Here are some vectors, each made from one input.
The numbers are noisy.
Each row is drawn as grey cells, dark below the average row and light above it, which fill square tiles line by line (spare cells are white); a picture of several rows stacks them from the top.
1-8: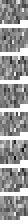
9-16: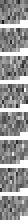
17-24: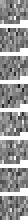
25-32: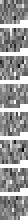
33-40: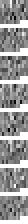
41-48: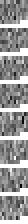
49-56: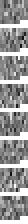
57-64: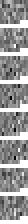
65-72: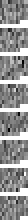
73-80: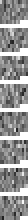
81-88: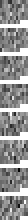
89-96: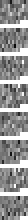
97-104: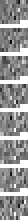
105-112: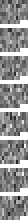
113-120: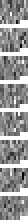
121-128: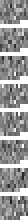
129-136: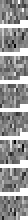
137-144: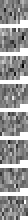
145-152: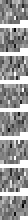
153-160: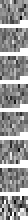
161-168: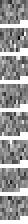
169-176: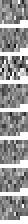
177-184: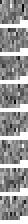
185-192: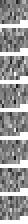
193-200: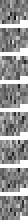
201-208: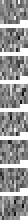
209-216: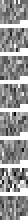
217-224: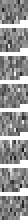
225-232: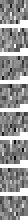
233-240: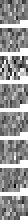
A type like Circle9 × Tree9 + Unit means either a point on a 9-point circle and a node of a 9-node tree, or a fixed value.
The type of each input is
(Circle5 + Circle6 × Label6) × Label6 × Label6 × Label6 + Unit.
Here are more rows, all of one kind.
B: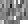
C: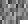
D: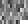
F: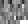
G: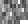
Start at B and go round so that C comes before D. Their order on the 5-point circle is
B, G, F, C, D.
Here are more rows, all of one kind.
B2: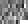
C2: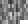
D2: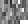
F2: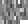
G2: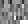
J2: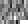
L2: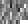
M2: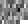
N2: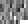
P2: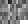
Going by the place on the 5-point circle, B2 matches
J2, L2, M2 and N2.
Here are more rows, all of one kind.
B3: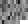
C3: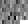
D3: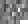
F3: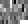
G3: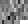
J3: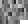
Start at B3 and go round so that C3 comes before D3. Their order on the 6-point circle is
B3, C3, G3, F3, J3, D3.
